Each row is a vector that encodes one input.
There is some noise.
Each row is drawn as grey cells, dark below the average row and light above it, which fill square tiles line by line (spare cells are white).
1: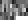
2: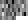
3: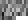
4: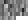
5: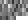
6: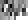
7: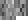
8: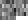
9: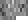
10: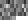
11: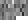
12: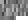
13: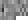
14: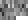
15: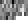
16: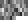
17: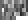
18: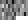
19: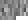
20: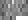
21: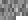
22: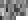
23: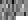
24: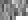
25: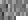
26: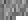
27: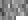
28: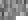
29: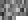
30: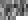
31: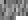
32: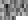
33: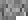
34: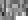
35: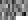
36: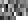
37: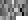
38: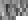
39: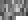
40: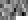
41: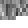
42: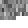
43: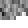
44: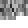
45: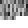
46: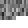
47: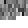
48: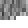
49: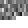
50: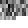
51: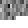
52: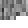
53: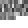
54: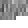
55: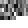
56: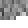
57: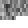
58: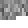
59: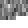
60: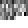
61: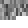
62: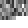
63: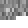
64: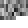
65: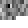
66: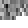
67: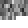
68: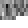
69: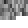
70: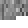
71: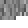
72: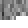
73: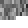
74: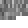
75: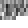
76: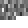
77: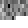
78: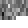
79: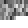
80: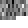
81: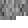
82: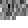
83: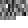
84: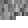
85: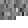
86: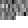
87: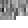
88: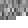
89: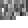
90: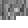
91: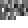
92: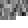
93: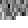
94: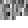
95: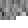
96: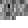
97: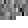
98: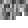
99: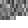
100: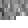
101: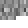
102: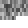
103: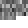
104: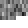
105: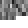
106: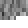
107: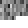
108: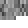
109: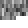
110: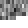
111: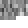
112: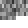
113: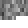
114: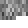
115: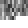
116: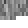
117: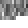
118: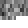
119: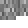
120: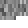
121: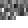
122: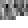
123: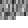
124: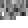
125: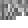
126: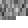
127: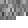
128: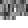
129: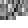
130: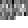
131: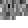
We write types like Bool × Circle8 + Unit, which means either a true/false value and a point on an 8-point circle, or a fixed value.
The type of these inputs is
(Circle5 + Tree8) × Tree8.
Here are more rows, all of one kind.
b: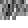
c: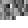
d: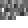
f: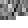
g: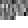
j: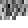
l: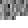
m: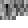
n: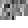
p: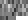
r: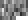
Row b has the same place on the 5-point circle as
c, j, l and n.
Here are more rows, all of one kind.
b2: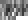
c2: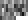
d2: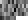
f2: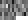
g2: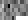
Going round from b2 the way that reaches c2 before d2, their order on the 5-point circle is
b2, c2, d2, f2, g2.
